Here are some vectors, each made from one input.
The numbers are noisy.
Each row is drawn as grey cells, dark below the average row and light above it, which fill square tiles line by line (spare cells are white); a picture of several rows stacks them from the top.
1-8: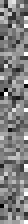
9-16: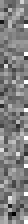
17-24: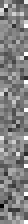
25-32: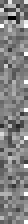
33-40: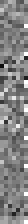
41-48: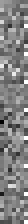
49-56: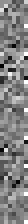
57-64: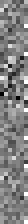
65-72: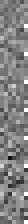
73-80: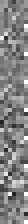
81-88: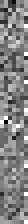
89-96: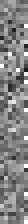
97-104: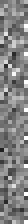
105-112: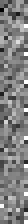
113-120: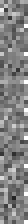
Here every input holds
a point on a 9-point line and a true/false value.
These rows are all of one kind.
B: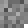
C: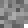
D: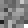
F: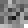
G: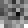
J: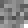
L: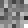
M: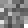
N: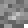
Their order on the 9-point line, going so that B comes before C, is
M, G, D, B, L, J, C, N, F.
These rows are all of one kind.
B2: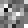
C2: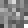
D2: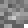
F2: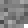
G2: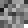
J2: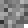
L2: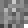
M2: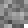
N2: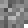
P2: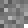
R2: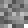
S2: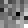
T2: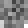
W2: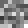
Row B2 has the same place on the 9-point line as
F2, J2 and N2.
